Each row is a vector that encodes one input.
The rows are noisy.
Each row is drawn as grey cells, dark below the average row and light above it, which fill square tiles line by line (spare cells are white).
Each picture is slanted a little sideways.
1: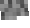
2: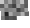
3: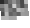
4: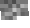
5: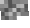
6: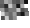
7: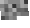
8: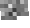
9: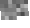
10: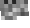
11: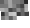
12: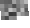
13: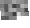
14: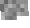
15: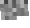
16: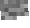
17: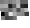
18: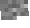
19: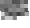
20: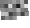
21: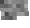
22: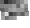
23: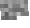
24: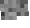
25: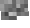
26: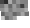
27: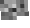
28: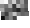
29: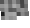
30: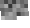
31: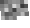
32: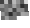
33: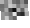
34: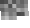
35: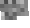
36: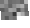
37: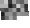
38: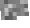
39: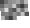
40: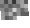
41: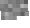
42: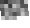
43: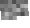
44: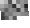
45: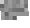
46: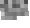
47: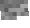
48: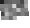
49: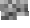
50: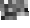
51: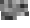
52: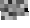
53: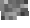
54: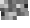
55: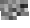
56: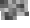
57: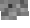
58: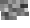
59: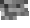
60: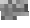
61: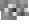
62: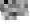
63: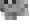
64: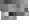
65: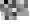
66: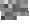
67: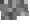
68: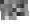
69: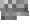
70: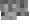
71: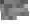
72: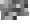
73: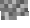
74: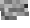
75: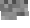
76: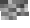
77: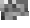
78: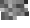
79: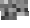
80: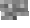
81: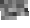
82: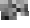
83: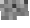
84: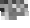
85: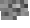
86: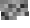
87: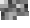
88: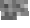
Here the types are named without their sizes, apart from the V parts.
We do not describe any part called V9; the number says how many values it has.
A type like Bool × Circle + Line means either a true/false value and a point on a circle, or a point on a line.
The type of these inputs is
Line × (Line + V9).
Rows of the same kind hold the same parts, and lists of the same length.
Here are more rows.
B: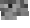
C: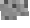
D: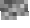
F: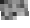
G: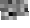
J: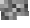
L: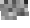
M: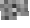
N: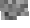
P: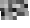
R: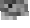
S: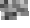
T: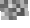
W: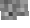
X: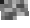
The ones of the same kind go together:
B, C, D, F, G, J, L, M, R, W
N, P, S, T, X

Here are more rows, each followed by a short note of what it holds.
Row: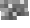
a point on a line and a value of V9
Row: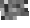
a point on each of two lines
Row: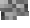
a point on each of two lines
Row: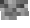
a point on each of two lines
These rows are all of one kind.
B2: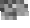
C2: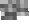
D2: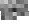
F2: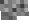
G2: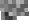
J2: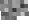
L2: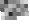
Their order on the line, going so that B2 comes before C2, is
J2, F2, G2, B2, C2, D2, L2.
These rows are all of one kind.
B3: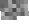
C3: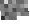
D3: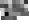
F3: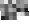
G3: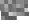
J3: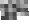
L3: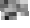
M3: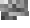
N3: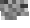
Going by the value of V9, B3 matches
C3, D3 and L3.
